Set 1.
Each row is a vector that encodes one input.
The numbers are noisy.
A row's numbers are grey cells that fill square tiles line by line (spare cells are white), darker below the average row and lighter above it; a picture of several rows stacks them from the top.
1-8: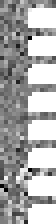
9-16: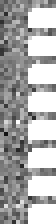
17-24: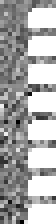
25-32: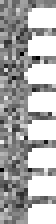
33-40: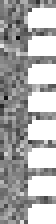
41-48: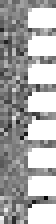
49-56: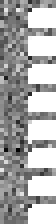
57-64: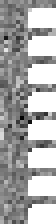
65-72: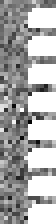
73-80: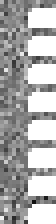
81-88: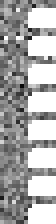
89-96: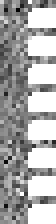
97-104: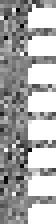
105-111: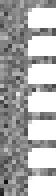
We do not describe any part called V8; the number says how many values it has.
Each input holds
either one of 6 labels, or a true/false value and a value of V8.
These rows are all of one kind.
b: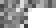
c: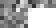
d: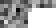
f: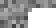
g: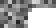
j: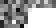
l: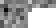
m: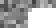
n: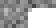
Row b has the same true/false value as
d and l.
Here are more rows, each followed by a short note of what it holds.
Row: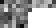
one of 6 labels
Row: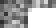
a true/false value and a value of V8
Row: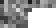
one of 6 labels
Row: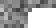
a true/false value and a value of V8
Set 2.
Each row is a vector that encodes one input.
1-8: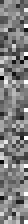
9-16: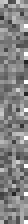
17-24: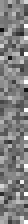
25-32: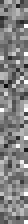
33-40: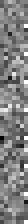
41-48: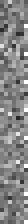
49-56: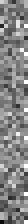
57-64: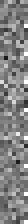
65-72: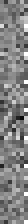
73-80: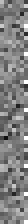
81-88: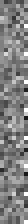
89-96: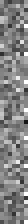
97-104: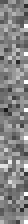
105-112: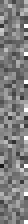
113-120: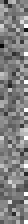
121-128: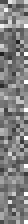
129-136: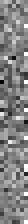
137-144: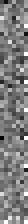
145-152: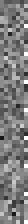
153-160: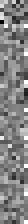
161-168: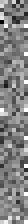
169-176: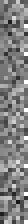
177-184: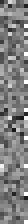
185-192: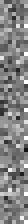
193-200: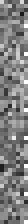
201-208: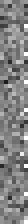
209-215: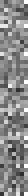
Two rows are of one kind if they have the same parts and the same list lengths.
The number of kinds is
4.
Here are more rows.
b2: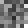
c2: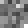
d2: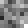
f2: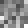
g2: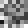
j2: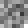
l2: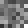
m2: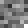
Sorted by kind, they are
b2, f2, l2
c2, j2
d2, m2
g2

